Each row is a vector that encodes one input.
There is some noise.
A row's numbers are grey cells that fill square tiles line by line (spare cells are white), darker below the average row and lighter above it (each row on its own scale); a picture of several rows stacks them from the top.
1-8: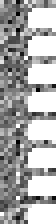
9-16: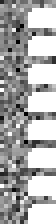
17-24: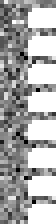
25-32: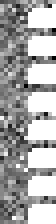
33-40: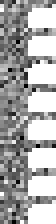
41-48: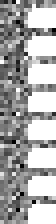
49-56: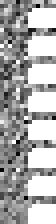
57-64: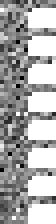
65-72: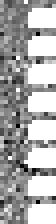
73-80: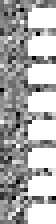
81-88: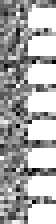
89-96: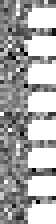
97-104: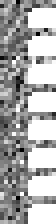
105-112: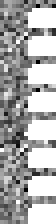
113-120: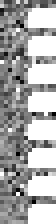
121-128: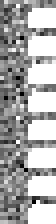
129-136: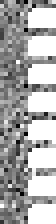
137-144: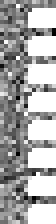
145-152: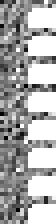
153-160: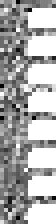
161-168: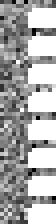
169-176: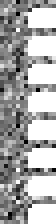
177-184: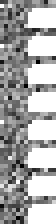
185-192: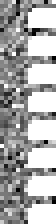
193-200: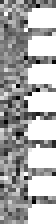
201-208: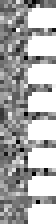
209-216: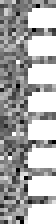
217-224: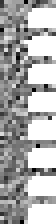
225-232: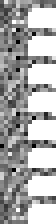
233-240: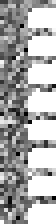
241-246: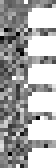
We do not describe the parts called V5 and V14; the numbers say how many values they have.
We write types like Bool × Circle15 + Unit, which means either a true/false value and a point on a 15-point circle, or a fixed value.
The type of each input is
(Bool × Bool × Bool × Bool + Unit) × V5 × V14 + Line10.
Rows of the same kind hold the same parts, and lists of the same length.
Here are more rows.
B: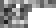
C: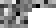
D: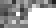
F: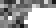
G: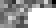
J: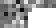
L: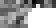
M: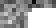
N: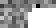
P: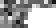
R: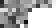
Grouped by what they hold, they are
B, D, J
C, F, G, L, N, P
M, R

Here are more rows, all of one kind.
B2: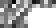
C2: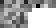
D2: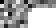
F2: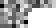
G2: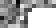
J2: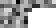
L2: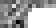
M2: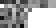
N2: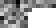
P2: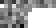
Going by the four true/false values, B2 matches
F2, J2 and L2.
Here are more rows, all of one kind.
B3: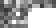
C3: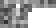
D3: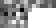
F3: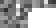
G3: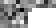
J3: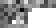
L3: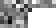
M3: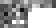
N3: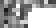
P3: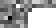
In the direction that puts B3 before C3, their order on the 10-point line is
G3, D3, J3, M3, B3, N3, C3, L3, F3, P3.
